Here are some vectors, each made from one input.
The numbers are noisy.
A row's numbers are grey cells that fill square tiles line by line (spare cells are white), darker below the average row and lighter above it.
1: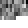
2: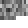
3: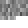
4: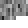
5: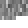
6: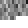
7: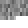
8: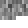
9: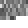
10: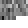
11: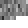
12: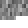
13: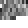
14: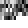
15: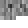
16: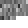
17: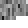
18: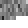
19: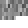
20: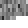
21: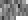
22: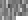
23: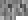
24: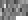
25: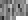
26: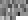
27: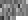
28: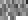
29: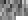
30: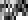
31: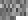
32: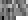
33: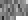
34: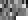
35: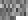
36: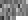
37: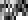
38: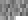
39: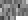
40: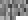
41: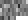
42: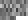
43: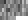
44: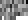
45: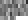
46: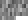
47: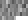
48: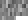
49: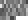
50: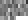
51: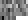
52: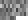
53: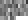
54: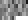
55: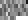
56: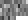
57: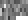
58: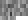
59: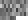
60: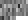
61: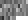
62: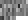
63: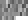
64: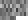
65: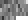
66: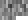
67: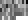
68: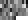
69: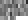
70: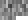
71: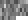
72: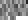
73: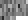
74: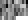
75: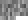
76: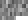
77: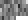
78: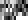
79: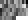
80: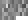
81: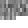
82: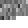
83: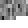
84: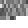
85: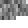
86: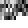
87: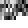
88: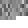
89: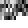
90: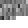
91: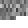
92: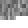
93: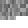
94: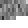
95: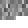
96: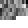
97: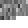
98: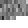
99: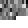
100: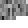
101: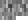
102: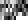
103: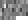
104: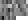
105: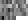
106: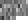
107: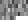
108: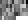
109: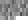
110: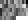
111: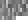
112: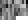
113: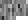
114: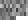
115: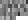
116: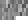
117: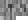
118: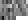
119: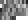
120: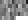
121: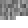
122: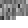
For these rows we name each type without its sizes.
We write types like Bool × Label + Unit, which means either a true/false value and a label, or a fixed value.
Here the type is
List(Line).
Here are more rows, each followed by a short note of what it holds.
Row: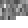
a list of two items
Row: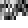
the empty list
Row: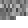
a list of one item
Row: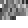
a list of one item
